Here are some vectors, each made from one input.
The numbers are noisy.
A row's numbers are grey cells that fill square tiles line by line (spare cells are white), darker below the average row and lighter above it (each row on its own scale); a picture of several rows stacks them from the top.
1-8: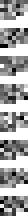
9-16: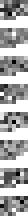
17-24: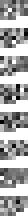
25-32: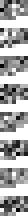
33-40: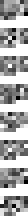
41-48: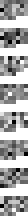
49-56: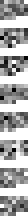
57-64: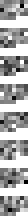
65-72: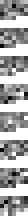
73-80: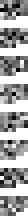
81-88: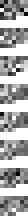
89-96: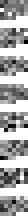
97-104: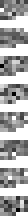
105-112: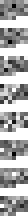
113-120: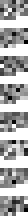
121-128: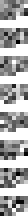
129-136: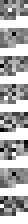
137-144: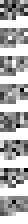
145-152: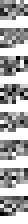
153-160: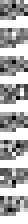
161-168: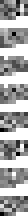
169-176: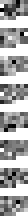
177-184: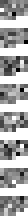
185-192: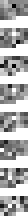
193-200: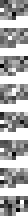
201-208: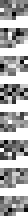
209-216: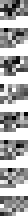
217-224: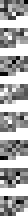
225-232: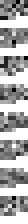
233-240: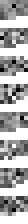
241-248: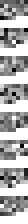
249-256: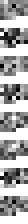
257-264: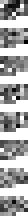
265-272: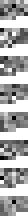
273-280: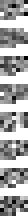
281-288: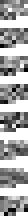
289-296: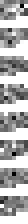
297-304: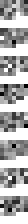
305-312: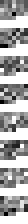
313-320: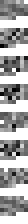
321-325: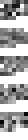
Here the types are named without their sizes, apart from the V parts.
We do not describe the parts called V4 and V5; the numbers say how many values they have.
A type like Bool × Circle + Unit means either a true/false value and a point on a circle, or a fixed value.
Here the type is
Bool × Circle + (Tree + V5) × V4.
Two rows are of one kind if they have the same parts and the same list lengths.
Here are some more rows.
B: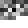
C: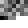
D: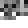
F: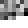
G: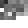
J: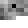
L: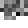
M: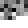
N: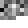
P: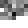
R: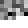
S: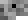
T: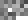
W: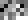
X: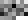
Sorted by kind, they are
B, M, N, T, W
C, G, J, P, S, X
D, F, L, R

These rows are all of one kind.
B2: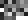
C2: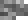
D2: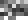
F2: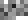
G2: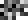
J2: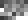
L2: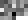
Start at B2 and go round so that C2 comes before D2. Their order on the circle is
B2, G2, F2, C2, D2, L2, J2.
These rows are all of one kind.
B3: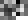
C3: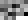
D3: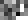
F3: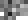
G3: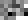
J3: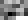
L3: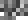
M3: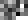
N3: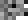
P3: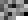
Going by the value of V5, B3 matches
D3, J3 and M3.
